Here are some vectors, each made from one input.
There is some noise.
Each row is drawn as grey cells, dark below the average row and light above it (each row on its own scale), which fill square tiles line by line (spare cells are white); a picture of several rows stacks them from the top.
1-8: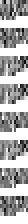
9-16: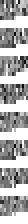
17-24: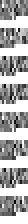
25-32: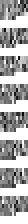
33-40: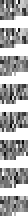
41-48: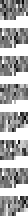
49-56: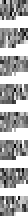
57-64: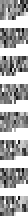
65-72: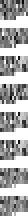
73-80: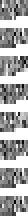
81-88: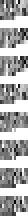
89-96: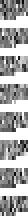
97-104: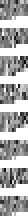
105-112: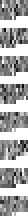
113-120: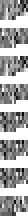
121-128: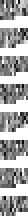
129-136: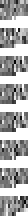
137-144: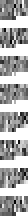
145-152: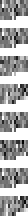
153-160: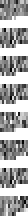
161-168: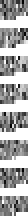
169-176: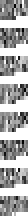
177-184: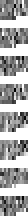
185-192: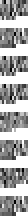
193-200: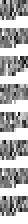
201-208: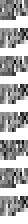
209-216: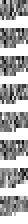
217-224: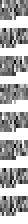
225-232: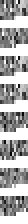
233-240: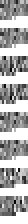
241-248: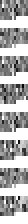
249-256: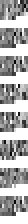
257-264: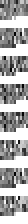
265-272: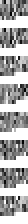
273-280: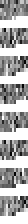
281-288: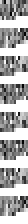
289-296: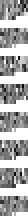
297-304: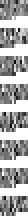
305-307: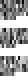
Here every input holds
one of 7 labels.
